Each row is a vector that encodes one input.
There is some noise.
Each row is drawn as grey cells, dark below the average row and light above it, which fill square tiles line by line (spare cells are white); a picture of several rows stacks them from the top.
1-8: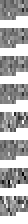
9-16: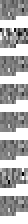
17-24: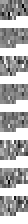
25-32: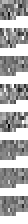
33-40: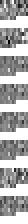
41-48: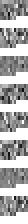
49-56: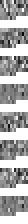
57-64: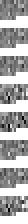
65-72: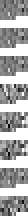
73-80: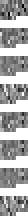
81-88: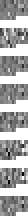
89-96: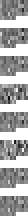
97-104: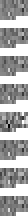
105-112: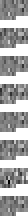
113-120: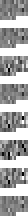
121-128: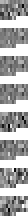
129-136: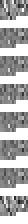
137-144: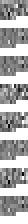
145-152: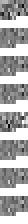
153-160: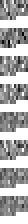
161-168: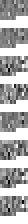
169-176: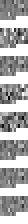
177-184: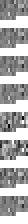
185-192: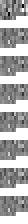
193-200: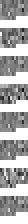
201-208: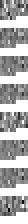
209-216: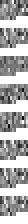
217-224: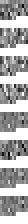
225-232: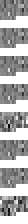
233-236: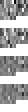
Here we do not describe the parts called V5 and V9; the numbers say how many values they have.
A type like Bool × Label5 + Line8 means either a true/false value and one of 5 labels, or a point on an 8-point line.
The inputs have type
Bool × Label6 × V9 + Line6 + V5.
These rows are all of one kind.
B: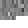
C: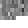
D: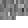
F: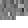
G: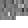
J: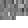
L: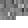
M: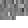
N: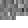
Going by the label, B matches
C, D and M.
